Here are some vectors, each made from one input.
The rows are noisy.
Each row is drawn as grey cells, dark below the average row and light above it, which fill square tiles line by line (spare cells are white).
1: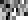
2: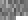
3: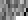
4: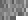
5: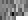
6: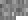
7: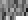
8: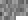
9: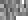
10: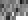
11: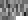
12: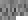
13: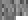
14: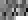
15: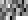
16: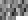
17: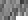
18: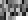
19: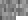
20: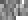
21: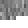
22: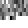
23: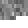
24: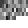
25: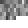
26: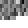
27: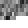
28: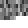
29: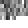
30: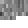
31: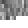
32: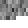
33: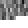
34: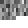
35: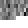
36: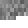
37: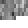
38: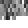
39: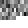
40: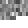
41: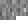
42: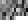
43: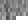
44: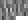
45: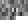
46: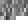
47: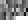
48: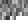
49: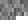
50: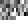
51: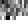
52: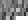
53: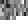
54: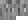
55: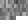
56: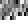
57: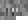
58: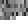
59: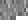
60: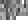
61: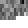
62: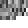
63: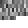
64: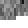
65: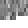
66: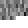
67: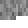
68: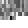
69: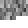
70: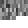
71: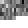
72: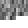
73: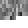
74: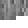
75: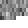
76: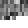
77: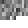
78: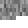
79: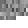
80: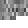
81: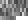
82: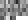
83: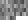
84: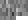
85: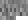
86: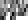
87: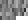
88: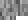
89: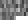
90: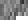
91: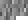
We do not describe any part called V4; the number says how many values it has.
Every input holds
a value of V4, together with either a fixed value, or a point on each of two 3-point lines and a true/false value.
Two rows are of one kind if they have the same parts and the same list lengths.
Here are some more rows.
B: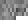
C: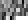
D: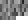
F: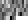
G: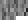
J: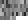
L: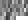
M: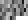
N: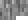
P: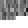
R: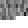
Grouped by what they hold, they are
B, D, F, L, M, N
C, G, J, P, R

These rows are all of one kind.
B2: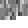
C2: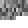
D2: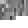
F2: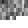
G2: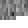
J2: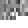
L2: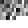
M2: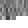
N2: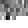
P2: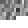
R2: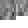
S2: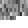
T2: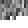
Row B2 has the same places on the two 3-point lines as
F2, N2 and P2.
